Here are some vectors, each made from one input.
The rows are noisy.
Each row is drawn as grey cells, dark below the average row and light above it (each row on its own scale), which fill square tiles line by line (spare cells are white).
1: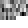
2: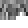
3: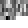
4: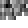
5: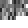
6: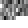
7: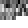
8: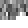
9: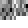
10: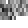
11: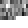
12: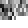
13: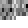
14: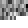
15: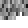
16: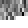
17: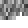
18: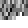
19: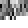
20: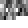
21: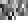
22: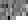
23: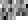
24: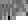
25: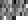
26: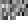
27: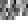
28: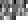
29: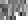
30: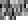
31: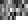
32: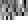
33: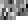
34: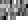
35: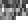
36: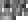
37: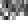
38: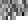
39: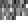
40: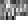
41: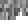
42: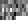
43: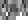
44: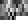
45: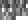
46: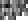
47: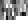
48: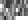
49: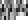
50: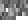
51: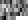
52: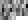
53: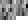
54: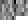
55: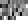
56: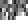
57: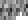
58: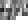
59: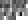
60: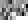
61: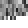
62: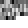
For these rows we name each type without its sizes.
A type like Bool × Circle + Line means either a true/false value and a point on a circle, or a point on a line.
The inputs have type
Circle × Tree.
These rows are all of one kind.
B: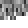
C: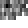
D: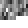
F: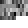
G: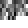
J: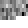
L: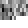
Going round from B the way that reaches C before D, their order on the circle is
B, C, D, L, F, G, J.
